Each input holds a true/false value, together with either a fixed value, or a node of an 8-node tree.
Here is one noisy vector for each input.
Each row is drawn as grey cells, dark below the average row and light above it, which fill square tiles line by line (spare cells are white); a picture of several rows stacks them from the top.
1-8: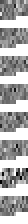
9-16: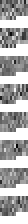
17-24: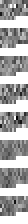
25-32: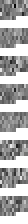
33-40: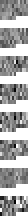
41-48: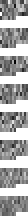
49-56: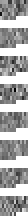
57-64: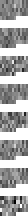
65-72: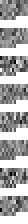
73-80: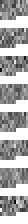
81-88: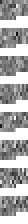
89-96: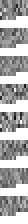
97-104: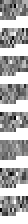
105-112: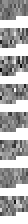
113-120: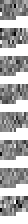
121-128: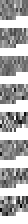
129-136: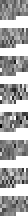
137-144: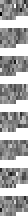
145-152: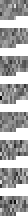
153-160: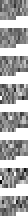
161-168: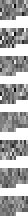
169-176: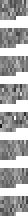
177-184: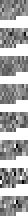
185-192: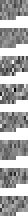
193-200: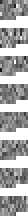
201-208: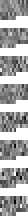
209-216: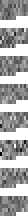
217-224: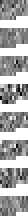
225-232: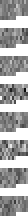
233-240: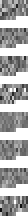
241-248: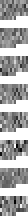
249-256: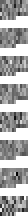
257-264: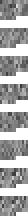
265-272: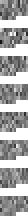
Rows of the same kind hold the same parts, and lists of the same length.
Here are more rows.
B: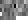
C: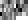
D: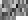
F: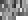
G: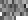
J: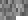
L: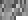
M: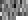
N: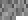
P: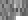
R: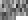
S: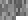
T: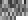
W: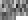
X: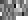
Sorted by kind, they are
B, F, J, L, M, N, P, S, T, X
C, D, G, R, W

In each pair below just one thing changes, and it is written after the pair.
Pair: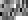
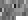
the node of the tree
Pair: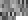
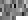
the node of the tree
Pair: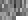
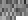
the node of the tree
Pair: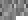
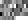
the node of the tree
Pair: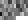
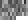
the node of the tree
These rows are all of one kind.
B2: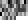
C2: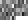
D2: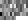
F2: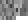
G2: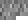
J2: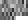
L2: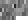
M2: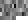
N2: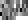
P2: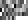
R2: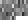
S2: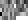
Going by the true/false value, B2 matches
D2, G2 and S2.
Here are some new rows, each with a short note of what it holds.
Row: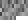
a node of an 8-node tree and a true/false value
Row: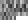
a true/false value
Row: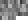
a node of an 8-node tree and a true/false value
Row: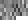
a true/false value
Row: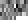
a true/false value
